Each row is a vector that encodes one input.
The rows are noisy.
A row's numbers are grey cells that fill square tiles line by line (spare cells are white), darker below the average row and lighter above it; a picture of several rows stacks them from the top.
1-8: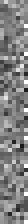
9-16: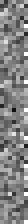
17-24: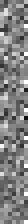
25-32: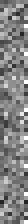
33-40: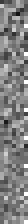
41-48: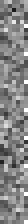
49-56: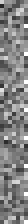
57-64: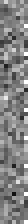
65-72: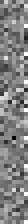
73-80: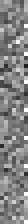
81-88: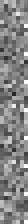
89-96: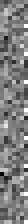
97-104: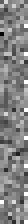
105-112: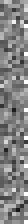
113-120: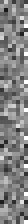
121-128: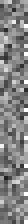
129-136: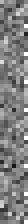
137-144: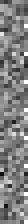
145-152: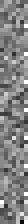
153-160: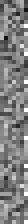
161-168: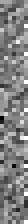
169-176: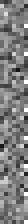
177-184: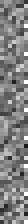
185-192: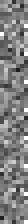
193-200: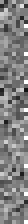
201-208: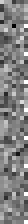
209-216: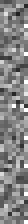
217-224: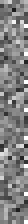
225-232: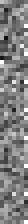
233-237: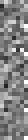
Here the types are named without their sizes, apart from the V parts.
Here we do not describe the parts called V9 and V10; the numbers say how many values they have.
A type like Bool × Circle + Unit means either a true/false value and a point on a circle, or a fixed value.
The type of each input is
Bool × V9 + Line + V10.
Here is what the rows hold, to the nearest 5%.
About 25% of them hold a point on a line. About 40% of them hold a true/false value and a value of V9. The rest hold a value of V10.
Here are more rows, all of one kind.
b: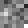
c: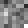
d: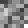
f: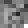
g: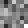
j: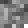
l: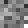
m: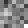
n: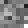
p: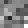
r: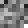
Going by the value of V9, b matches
f, n and r.
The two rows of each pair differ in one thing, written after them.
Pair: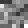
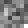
the value of V9
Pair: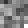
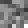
the true/false value
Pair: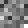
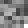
the value of V9
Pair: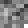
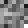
the true/false value
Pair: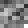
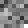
the value of V9
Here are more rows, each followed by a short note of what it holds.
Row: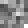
a point on a line
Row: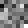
a true/false value and a value of V9
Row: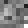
a true/false value and a value of V9
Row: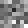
a point on a line
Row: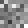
a point on a line
